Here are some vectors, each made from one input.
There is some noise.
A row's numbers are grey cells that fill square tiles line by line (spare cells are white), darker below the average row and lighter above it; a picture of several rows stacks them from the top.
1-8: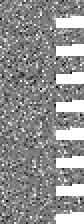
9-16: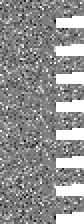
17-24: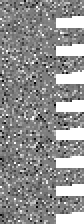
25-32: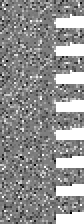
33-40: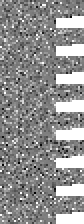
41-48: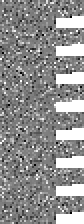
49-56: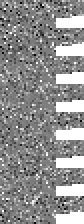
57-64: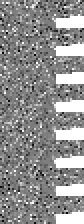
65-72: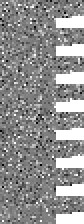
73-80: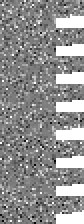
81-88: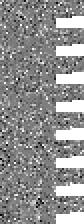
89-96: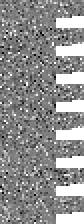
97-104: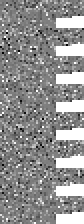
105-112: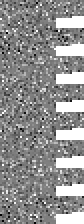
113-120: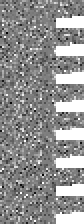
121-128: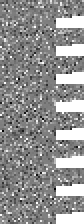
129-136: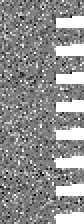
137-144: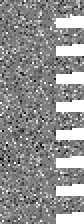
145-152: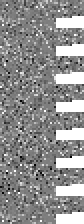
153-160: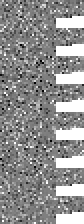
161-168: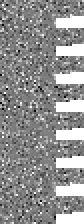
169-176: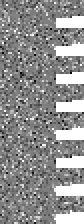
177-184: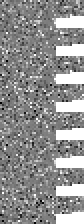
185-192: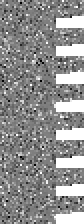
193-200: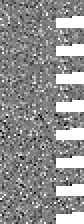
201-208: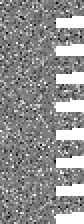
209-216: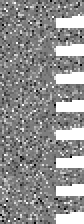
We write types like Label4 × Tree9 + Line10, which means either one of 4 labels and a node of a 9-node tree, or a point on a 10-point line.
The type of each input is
(Circle6 + Line4) × (Circle9 + Line9).
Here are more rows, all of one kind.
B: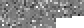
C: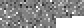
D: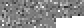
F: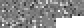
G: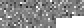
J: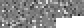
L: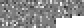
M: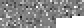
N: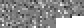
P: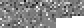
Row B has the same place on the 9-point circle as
F, J and P.
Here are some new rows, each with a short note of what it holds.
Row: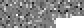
a point on a 6-point circle and a point on a 9-point circle
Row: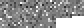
a point on a 9-point circle and a point on a 4-point line
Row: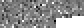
a point on a 4-point line and a point on a 9-point line
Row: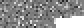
a point on a 6-point circle and a point on a 9-point circle
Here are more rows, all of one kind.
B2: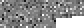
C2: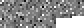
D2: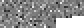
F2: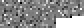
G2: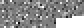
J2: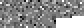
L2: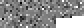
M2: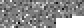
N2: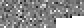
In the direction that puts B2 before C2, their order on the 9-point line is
G2, M2, D2, N2, B2, C2, J2, L2, F2.
